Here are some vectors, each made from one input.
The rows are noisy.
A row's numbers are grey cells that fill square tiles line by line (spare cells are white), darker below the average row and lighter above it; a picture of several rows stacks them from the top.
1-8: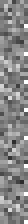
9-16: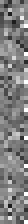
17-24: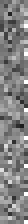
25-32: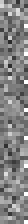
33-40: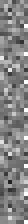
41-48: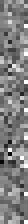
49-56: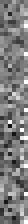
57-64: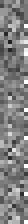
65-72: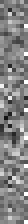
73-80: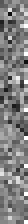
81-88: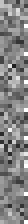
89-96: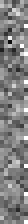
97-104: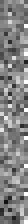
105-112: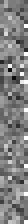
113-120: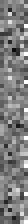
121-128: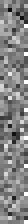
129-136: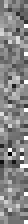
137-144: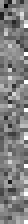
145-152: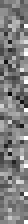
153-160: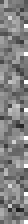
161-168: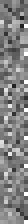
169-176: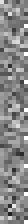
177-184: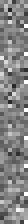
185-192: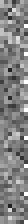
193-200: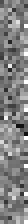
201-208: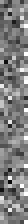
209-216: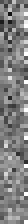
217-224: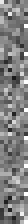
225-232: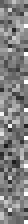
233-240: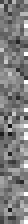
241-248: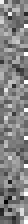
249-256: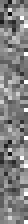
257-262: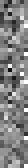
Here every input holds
a point on a 10-point line.
